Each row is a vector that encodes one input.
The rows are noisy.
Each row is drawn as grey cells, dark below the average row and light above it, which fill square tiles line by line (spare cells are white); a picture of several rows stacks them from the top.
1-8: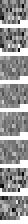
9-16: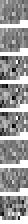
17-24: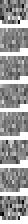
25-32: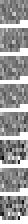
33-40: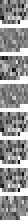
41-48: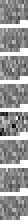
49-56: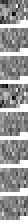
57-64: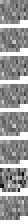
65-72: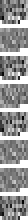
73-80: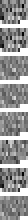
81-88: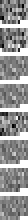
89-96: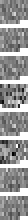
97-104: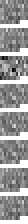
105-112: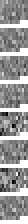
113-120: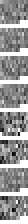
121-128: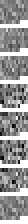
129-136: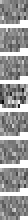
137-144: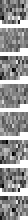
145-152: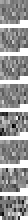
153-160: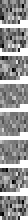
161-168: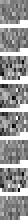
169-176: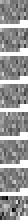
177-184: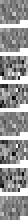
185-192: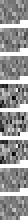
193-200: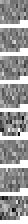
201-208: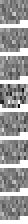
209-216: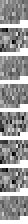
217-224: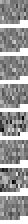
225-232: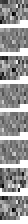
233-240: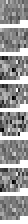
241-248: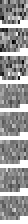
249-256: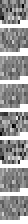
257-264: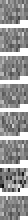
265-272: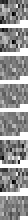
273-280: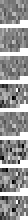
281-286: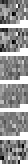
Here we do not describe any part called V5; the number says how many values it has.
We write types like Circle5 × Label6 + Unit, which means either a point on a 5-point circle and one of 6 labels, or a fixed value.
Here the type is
Bool × V5 + Tree10 + Unit.
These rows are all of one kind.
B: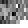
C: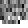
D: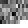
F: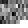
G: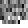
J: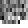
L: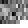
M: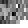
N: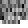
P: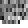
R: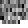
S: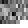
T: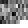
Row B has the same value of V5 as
M and P.
